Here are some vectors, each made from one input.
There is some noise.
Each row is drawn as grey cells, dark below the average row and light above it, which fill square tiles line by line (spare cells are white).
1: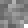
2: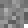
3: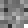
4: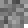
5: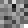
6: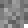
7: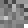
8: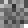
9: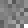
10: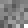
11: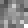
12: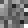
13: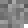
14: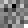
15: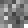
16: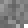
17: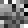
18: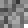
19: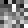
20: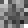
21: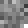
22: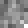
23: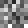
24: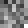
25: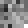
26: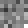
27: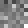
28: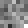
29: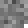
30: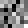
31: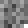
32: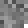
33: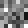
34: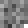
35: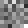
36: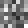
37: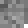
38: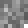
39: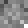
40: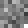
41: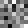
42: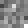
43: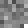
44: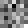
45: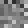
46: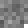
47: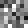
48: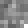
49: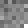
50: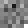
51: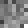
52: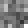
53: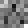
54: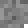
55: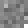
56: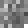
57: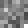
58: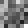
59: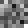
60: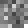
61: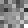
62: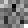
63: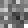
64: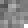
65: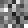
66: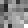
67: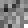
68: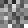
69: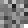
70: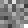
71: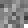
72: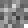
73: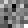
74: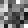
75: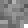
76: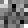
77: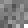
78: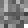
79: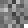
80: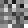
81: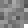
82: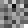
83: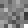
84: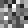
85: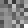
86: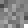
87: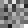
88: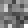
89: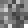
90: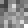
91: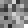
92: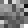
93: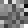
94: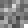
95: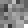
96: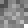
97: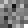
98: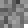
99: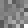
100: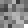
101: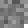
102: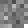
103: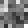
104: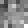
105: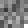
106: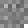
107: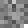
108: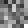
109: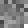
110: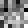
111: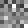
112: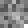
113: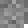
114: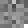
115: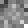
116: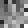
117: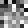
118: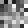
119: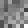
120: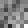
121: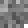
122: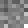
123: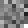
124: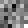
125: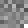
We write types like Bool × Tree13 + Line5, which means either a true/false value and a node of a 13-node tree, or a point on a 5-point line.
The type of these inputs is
Bool × Line7 + Label11.
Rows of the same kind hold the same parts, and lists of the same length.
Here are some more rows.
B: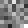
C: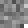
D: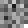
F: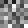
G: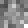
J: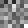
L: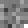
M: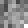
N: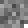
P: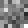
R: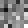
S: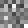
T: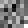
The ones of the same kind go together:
B, D, G, M, P
C, F, J, L, N, R, S, T

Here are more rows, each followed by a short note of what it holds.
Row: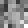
a point on a 7-point line and a true/false value
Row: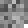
a point on a 7-point line and a true/false value
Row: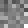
one of 11 labels
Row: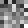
one of 11 labels
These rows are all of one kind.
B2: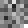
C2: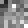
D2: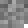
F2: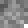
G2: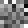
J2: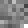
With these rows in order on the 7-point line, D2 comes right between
C2 and G2.
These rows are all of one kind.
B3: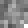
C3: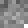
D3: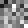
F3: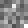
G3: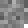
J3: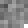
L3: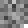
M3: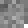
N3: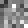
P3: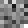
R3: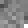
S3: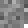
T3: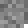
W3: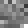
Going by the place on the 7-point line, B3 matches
F3, L3, P3 and W3.
